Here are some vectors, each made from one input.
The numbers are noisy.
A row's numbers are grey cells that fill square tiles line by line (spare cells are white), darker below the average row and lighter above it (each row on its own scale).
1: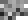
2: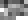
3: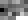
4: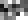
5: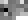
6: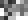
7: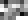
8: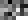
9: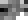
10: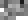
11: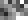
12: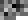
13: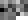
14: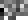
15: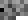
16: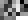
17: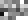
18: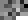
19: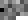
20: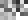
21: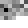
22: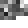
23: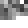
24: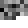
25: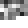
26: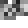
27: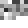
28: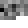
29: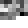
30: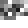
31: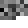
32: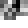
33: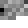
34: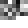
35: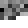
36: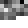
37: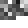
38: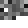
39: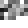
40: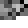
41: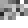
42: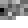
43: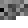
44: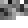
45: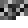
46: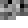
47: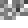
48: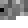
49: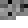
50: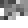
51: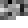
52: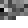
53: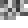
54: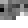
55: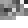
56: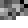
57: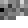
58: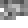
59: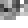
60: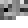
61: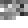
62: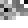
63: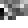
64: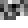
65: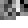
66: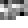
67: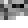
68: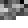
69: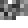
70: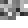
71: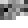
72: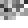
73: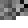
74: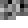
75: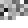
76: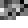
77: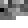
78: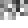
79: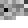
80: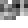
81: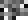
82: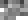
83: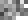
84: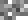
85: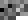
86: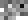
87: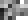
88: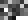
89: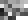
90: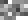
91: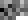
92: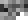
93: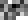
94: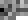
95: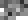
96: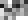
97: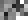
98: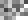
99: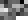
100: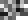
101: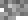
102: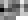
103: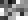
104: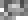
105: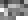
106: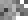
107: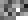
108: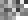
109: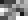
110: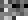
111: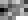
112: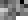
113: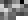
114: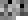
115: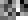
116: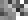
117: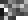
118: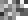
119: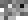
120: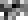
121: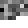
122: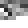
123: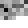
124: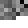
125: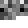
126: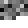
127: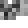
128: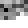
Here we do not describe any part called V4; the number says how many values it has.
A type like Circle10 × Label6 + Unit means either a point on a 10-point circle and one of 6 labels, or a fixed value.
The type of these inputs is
List2(Bool × V4).
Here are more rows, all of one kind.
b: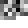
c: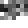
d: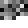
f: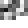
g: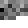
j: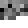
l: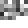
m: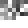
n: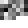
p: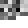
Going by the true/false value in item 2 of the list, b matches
g, j, l and p.
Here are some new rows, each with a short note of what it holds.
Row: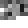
a list of one item
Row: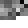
a list of one item
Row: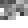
the empty list
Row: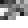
the empty list
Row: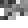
the empty list
